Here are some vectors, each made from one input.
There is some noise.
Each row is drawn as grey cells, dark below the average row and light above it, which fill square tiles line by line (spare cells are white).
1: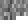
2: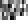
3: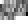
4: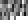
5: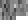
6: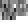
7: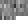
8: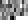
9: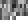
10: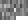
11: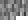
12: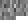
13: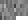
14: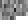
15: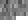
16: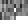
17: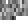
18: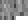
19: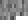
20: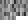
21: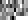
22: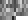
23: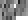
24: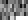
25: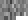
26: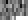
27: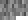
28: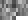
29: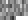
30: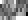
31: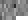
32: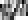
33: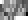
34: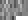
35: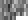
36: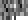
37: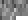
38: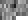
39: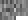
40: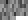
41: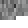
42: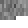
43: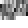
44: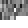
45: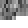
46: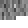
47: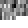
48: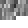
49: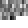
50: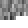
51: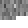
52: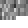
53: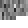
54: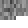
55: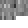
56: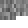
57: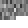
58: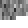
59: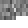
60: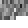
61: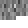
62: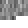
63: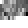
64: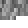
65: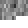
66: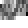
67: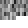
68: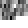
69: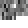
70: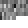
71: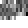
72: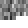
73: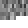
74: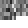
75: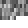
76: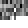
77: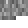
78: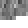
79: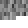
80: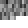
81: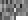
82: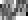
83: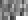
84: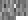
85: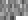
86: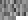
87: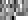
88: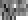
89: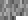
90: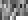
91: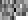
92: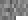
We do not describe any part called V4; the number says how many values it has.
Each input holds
a list of up to two items, each a true/false value and a value of V4.
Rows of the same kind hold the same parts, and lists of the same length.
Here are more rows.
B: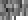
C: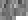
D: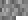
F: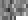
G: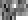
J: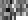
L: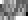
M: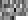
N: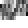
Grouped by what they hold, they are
B, C, G, M
D, F, J
L, N

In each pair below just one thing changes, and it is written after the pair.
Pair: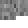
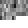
the value of V4 in item 1 of the list
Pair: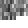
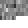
the value of V4 in item 2 of the list
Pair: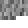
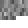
the value of V4 in item 1 of the list
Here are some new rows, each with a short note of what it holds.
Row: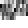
the empty list
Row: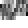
the empty list
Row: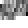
the empty list
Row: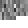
a list of one item
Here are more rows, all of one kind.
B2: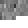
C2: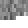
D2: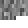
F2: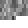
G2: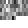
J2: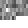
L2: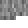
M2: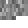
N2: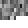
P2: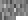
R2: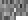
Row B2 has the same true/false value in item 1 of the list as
C2, L2 and P2.
